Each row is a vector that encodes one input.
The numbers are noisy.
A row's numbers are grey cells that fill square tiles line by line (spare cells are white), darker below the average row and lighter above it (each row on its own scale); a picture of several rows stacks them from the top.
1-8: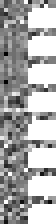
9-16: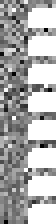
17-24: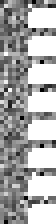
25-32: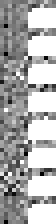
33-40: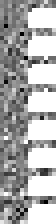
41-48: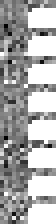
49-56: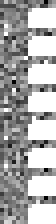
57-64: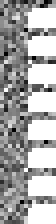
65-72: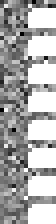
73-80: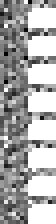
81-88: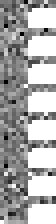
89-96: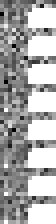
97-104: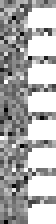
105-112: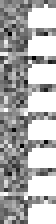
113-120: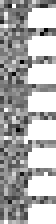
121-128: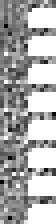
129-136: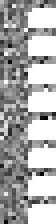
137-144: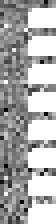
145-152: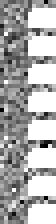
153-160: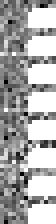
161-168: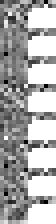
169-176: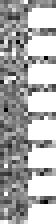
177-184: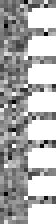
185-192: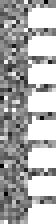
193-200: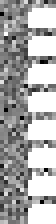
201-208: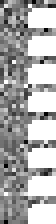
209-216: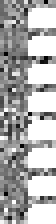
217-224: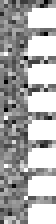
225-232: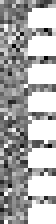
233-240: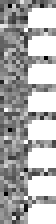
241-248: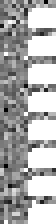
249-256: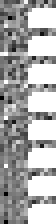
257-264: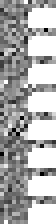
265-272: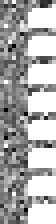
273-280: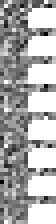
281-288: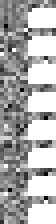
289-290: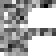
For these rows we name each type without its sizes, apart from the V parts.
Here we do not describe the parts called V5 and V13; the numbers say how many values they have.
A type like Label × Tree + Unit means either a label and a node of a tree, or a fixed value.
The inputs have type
Line × ((Tree + Unit) × V13 + Unit) + V5.
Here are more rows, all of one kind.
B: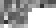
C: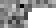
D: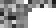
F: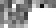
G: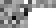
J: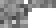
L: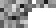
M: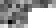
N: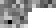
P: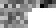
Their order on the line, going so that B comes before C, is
M, N, F, B, P, D, J, G, L, C.
